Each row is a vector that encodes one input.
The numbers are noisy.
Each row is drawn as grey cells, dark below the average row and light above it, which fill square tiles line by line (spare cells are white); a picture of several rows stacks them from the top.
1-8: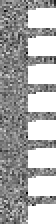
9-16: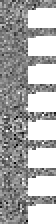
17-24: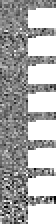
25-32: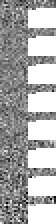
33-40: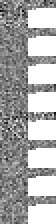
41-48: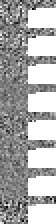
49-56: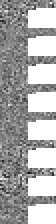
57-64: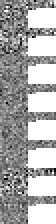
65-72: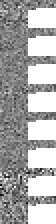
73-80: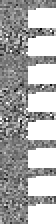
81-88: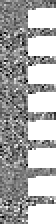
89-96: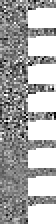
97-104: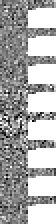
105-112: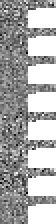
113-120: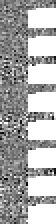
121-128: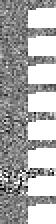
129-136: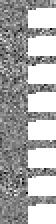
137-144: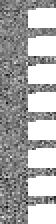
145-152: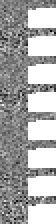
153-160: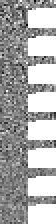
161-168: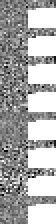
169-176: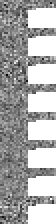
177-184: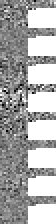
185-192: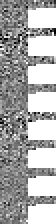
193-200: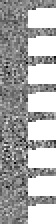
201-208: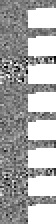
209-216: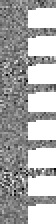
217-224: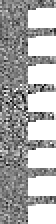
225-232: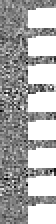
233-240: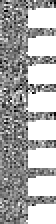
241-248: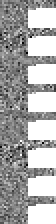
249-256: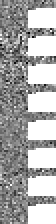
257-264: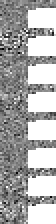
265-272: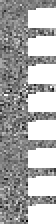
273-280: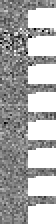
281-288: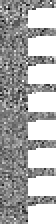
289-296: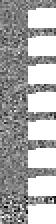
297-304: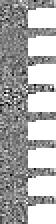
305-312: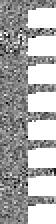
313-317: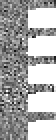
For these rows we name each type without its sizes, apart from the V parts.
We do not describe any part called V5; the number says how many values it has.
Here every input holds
a list of items, each a true/false value and a value of V5.
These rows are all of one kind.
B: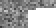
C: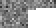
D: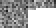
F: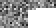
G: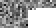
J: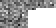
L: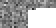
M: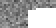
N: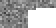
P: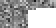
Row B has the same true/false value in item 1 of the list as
J and L.
